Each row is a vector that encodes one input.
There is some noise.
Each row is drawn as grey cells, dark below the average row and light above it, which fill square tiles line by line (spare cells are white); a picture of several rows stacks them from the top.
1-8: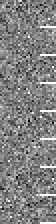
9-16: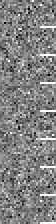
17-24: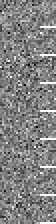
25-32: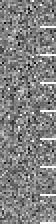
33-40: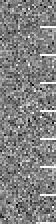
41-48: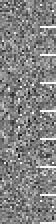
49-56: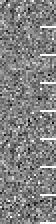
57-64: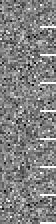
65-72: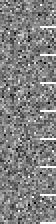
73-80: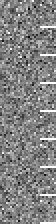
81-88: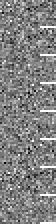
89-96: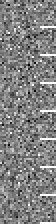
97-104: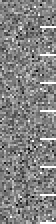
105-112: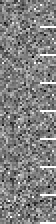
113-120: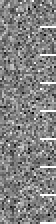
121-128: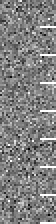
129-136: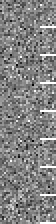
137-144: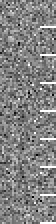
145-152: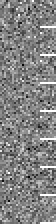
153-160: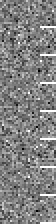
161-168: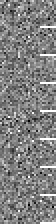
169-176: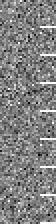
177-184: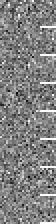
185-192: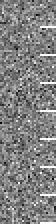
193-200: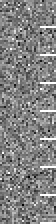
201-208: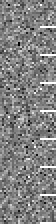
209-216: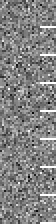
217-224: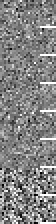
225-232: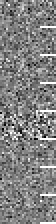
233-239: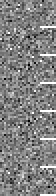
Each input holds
a list of up to three points on a 17-point line.
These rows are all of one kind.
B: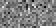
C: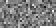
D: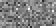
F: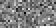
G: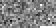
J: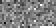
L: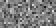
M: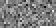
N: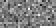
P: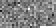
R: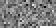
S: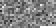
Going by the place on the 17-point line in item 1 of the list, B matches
C, L, M and R.
